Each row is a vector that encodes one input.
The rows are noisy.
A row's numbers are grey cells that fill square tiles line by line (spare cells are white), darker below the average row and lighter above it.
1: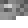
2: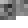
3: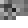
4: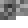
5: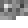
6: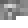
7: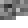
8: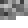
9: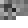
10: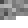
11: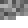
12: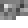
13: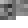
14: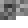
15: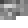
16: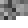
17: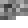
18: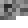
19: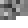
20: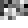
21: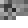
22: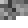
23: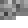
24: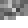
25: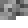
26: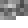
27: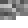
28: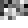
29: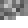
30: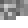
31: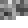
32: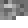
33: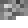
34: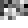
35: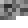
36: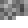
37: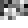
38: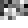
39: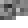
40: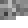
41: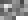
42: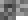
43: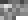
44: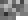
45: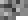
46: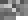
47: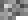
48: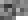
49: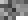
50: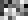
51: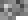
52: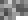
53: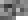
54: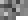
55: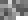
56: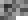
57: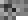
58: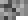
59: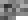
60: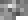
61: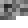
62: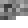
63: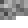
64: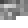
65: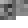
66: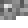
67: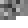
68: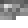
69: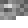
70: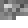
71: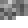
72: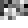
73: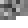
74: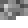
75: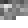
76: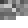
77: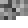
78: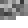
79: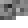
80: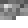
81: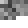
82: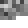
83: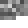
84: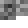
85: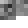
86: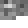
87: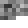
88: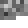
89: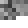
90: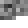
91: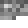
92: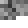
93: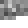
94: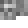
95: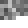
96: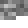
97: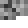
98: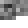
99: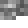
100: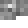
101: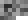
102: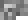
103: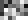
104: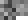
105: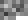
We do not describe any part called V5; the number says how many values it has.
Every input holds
a list of up to two items, each a true/false value and a value of V5.
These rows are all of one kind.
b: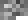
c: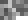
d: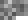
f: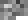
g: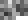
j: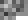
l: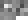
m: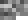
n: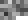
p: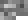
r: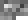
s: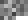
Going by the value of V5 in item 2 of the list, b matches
c, d, l and s.
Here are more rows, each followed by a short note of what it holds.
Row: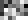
the empty list
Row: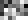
the empty list
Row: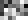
the empty list
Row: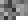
a list of one item
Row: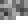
a list of two items
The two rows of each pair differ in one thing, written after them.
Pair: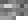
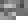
the true/false value in item 2 of the list
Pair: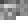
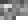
the value of V5 in item 1 of the list
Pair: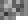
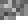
the true/false value in item 2 of the list
